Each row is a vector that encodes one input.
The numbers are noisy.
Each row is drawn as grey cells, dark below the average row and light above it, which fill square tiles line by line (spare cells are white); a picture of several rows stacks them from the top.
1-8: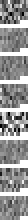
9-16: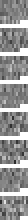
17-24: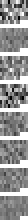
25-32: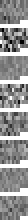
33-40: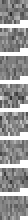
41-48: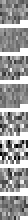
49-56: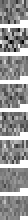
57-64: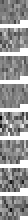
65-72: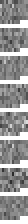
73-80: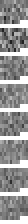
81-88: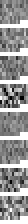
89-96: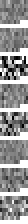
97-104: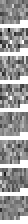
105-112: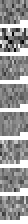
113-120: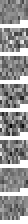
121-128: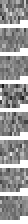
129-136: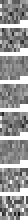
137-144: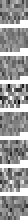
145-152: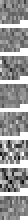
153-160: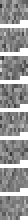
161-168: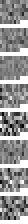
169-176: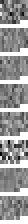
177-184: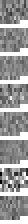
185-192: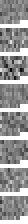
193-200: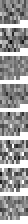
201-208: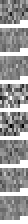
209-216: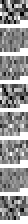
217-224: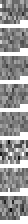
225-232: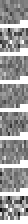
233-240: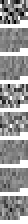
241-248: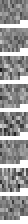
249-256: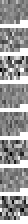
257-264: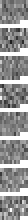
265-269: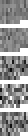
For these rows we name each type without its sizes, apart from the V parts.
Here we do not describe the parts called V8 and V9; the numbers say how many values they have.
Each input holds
a true/false value and a value of V9, together with either a point on a line, or a value of V8.
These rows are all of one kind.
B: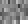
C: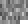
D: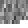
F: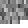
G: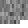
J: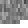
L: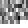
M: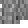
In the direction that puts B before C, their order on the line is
B, C, F, M, J, D, G, L.
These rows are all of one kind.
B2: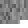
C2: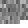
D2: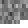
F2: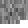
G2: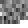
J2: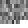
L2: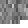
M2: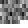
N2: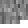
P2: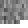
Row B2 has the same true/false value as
D2, F2, N2 and P2.
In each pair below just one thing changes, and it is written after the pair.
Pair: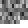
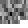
the value of V9
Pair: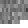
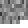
the value of V8
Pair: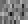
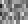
the value of V9
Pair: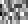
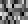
the value of V8
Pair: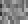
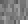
the value of V8
